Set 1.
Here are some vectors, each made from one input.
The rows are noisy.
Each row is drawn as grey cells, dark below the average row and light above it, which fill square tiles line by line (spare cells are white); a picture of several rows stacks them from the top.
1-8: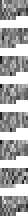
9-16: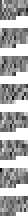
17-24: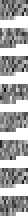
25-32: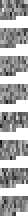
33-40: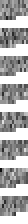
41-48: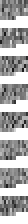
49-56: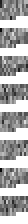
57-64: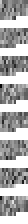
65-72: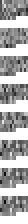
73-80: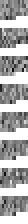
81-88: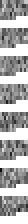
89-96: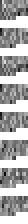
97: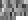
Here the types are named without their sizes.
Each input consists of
a point on a line.
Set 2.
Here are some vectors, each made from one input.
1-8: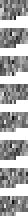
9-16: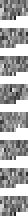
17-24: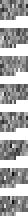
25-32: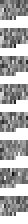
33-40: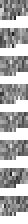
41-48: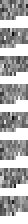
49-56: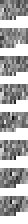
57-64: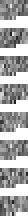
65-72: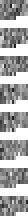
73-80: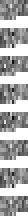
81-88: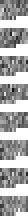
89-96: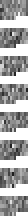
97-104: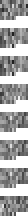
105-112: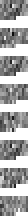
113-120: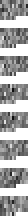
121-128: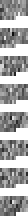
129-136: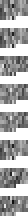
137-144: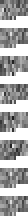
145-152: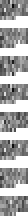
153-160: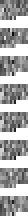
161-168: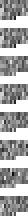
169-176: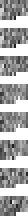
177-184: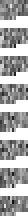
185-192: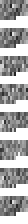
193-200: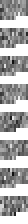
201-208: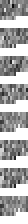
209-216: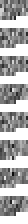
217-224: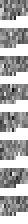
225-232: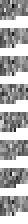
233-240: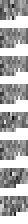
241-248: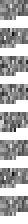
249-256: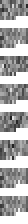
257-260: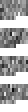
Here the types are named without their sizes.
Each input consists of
a point on a circle.
